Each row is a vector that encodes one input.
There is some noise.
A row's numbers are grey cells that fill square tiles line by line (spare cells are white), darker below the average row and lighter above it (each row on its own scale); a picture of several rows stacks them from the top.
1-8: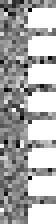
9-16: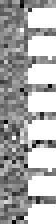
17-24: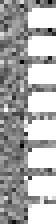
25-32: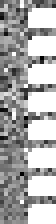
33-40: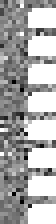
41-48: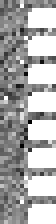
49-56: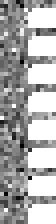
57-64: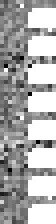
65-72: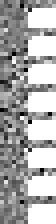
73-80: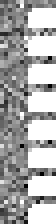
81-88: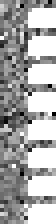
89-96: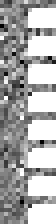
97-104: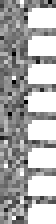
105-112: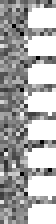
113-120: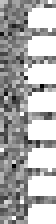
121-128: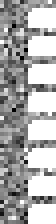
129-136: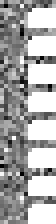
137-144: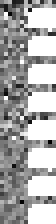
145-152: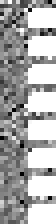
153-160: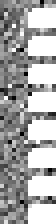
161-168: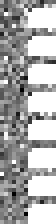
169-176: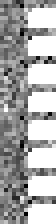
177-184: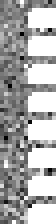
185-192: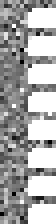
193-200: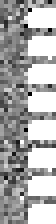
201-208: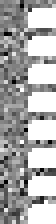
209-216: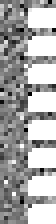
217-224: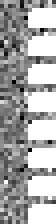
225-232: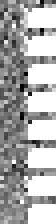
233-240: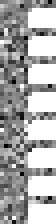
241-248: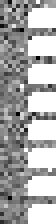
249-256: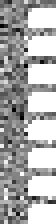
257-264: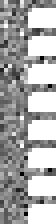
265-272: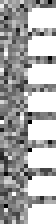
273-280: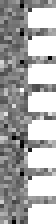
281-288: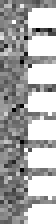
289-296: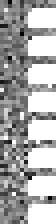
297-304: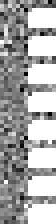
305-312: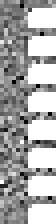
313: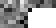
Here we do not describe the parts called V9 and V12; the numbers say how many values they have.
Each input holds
either a point on a 10-point line and a value of V9, or a node of each of two 7-node trees, or a value of V12.
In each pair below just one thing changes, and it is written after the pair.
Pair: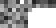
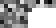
the value of V9
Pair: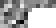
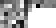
the value of V9
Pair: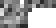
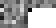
the value of V9
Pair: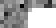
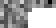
the place on the 10-point line
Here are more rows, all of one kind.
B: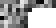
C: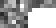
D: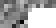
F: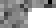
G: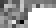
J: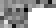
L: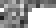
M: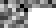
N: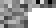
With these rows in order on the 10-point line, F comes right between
J and M.
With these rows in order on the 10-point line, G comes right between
C and D.
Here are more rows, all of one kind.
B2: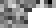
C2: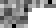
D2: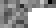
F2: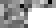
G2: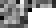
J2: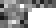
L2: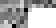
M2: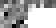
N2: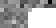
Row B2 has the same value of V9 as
C2 and G2.
